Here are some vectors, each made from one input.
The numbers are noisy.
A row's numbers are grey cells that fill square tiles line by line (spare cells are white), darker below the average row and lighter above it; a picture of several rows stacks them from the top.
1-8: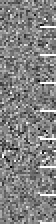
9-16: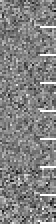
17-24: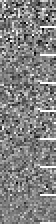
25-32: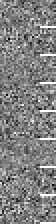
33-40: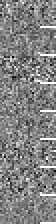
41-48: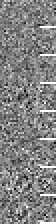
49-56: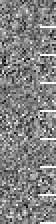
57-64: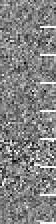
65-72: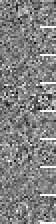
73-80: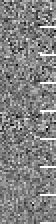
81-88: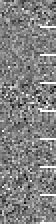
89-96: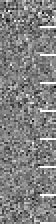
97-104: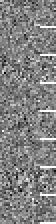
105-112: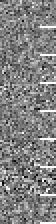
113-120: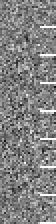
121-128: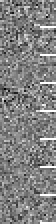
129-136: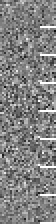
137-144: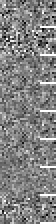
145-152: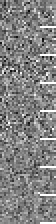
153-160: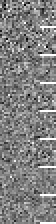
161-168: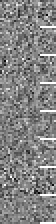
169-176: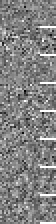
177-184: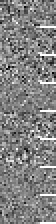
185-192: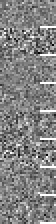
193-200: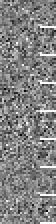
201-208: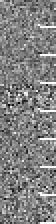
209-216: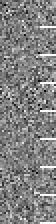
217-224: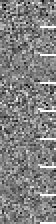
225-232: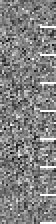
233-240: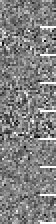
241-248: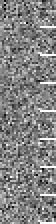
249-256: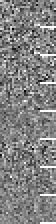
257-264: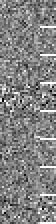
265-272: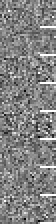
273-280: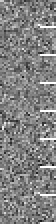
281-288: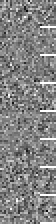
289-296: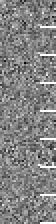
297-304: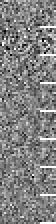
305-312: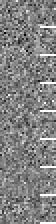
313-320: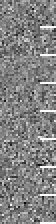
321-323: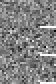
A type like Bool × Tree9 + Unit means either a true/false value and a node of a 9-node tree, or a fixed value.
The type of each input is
Bool × Bool × Bool × Bool × Tree9 + Line19.
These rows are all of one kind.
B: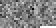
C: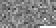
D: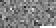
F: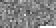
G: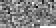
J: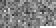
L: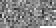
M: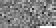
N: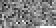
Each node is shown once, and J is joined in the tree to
F.
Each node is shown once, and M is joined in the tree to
B.
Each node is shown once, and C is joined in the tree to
G and L.
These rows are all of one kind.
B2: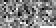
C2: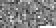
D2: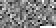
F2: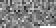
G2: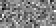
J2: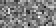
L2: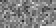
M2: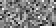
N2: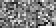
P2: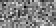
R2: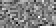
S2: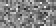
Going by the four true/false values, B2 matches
M2 and N2.
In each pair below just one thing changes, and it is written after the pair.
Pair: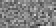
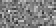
one of the four true/false values
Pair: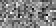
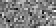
one of the four true/false values
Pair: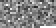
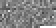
one of the four true/false values
